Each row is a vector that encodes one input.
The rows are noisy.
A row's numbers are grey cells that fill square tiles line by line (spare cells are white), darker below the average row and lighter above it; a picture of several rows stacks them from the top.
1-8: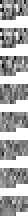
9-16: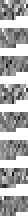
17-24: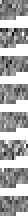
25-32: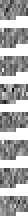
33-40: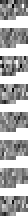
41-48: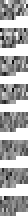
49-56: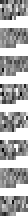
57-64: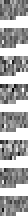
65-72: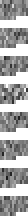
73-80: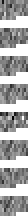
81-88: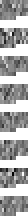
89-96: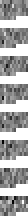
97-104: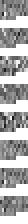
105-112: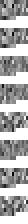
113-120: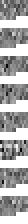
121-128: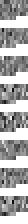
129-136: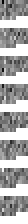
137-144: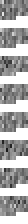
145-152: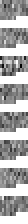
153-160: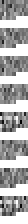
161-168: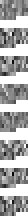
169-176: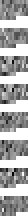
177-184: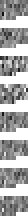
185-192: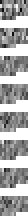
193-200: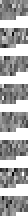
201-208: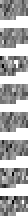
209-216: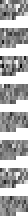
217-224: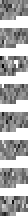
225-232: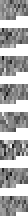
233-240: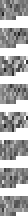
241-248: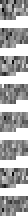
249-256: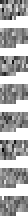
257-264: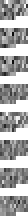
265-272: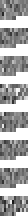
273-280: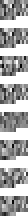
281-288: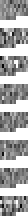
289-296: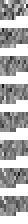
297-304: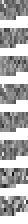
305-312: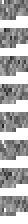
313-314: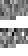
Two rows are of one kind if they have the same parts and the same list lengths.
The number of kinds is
2.
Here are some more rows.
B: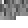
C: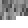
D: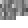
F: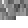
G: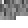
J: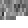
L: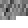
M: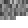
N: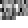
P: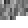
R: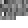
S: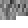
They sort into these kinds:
B, C, D, F, G, J, L, M, P, R, S
N

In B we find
a point on a 10-point circle and a point on a 7-point line.
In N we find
a point on a 9-point circle.
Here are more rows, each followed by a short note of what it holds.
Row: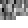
a point on a 9-point circle
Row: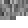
a point on a 10-point circle and a point on a 7-point line
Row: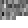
a point on a 10-point circle and a point on a 7-point line
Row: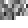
a point on a 9-point circle
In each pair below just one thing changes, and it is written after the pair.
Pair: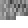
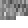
the place on the 7-point line
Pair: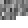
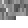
the place on the 10-point circle
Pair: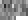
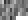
the place on the 10-point circle
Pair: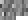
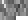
the place on the 10-point circle
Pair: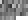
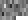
the place on the 10-point circle
